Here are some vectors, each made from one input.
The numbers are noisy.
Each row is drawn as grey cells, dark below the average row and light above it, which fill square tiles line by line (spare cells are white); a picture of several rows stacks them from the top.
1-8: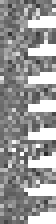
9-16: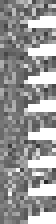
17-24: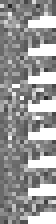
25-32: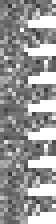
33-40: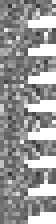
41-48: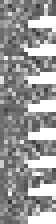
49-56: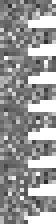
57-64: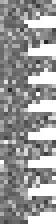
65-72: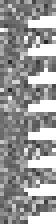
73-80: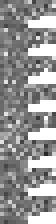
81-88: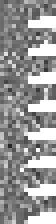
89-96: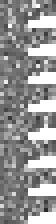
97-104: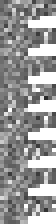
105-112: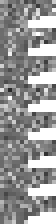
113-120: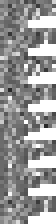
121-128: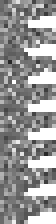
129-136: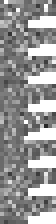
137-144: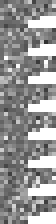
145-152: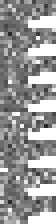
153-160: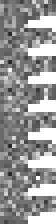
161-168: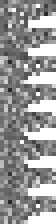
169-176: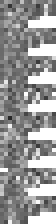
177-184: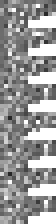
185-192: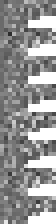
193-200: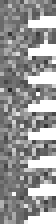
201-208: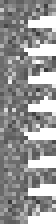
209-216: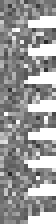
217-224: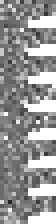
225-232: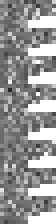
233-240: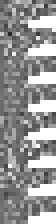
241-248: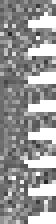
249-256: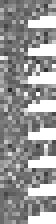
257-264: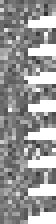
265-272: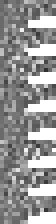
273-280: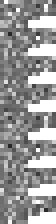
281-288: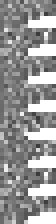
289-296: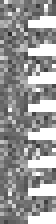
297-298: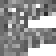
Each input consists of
four true/false values.
